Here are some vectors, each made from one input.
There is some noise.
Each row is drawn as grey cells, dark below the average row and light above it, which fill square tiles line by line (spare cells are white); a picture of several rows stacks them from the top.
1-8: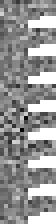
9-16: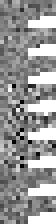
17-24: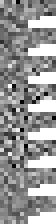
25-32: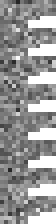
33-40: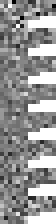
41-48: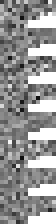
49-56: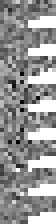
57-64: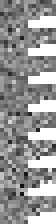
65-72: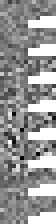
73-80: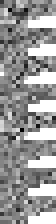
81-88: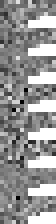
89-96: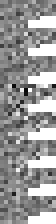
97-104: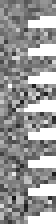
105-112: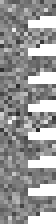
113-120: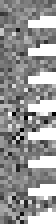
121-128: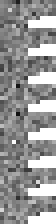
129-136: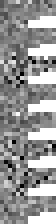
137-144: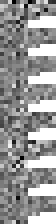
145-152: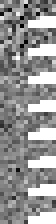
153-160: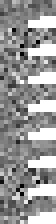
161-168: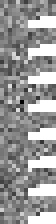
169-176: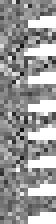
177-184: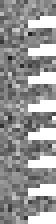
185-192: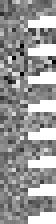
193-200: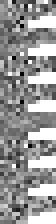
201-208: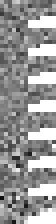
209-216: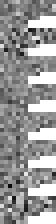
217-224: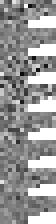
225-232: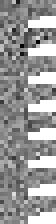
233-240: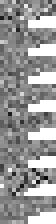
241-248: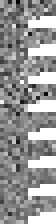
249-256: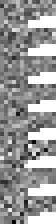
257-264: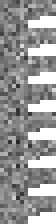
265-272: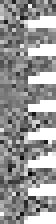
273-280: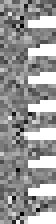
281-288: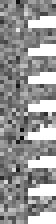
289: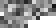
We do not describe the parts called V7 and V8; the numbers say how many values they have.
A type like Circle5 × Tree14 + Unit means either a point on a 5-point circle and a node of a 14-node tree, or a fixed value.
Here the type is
Bool × (Line9 + V7) × V8 + Label10.
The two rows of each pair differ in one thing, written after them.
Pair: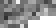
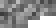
the value of V8
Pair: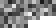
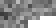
the value of V8
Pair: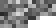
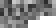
the true/false value
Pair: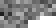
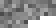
the true/false value
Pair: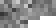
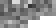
the value of V8
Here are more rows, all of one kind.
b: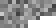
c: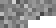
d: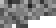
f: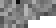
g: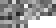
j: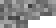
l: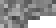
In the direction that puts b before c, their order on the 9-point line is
l, d, j, b, c, f, g.
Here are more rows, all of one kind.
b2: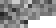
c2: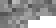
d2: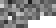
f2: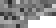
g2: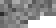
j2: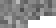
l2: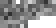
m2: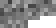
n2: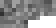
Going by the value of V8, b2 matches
g2, j2 and n2.
